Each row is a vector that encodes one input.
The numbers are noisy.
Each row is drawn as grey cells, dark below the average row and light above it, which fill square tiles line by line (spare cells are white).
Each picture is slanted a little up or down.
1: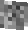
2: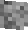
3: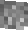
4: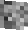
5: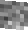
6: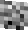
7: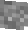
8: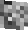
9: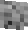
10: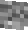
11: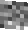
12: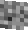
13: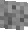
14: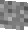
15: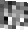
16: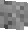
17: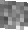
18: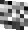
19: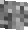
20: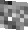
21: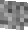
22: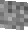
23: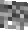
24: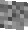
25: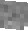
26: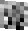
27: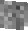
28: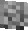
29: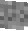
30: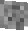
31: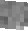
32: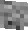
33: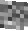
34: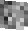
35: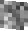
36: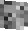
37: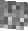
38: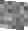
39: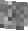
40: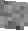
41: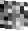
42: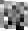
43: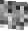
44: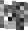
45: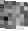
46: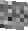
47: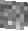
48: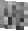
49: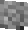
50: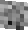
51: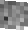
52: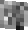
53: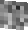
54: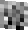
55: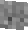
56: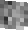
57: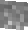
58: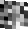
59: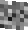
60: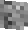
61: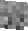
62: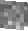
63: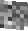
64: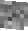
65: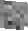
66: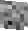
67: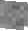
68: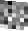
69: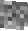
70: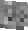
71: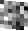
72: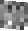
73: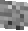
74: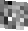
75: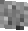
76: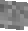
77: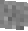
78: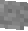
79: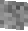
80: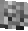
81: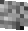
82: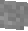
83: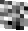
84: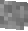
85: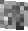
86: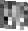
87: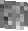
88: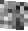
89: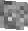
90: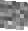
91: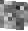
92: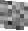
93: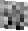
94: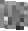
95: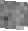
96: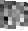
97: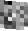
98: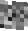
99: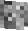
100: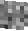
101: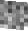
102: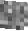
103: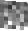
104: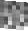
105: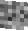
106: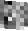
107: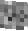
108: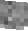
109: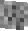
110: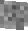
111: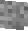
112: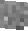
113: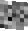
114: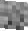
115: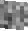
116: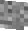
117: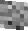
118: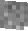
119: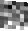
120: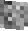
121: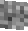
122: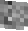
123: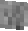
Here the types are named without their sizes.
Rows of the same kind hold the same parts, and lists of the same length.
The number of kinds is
4.
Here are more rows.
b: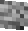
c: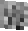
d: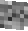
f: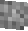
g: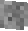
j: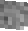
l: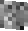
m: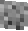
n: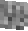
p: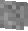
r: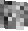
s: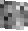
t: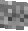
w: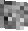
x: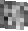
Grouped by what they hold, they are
b, f, l, x
c, d, m, n, r, s, t
g, p
j, w

